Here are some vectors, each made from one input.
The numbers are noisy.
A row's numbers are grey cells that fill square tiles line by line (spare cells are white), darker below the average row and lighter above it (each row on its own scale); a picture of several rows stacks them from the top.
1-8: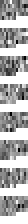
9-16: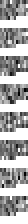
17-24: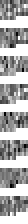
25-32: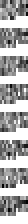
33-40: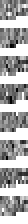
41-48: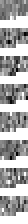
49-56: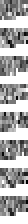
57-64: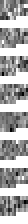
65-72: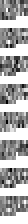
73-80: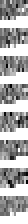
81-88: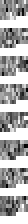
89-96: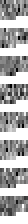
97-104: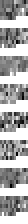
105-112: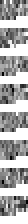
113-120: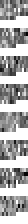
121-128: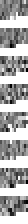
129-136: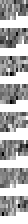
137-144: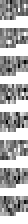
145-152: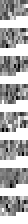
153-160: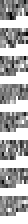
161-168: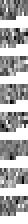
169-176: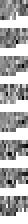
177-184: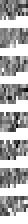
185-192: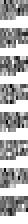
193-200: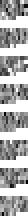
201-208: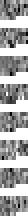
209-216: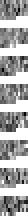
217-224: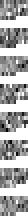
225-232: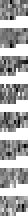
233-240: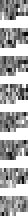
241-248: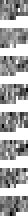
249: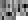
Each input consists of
either a fixed value, or four true/false values.
